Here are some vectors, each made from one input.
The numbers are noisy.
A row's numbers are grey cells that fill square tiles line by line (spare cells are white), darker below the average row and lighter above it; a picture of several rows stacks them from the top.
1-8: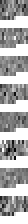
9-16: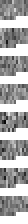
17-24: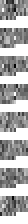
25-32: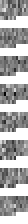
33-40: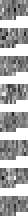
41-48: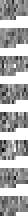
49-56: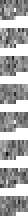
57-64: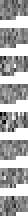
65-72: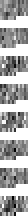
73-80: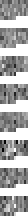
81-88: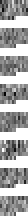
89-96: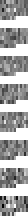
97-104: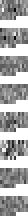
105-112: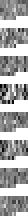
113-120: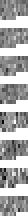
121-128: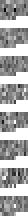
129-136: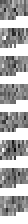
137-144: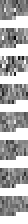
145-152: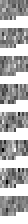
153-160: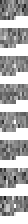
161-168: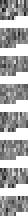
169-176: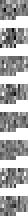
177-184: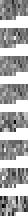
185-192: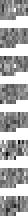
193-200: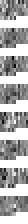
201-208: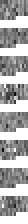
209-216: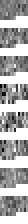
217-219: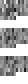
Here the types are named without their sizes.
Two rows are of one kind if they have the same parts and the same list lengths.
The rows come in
4 kinds.
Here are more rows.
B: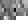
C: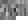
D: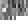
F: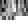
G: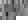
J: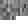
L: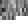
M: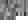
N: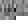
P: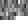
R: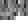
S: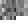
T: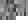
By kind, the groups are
B, C, M, P, T
D, F
G, N, R, S
J, L

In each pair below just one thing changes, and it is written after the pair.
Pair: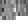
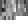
the true/false value
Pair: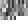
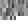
one of the two labels
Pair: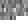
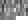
one of the two labels
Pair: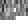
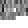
one of the two labels
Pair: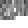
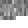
one of the two labels
